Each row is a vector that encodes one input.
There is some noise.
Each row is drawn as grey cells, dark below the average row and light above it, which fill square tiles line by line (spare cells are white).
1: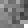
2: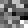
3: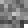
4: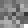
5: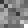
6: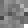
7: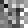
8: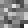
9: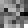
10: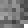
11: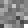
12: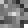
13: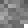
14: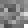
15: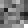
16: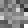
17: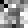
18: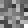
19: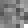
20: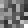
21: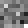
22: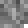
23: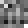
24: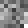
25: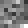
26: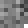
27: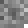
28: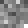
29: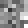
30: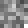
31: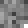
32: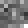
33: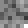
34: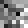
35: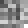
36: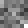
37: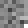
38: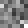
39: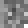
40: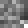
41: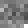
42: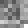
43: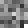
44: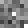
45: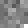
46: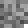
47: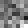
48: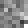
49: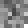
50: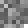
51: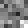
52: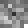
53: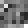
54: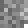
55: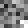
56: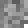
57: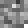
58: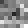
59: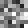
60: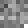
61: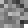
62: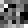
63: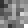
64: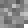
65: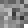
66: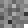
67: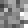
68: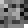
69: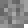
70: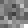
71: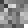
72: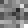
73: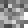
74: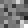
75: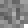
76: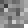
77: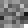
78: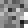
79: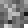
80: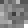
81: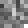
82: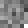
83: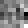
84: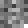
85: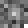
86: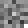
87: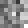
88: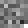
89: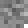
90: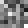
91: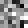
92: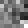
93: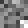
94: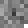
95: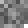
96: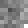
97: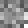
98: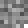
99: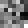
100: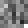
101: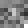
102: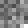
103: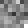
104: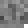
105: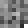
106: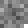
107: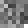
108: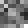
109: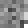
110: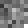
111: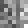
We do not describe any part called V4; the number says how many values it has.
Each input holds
either a true/false value and a value of V4, or a list of up to two points on a 5-point line.
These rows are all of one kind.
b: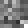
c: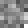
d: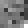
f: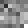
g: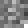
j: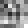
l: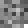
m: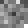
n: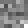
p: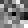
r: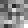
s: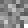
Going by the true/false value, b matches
d and m.
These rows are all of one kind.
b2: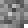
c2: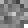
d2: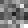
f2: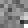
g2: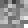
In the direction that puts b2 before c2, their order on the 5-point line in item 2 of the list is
g2, b2, f2, c2, d2.
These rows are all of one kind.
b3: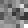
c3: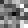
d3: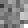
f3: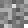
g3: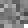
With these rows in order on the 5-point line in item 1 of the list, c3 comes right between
d3 and g3.
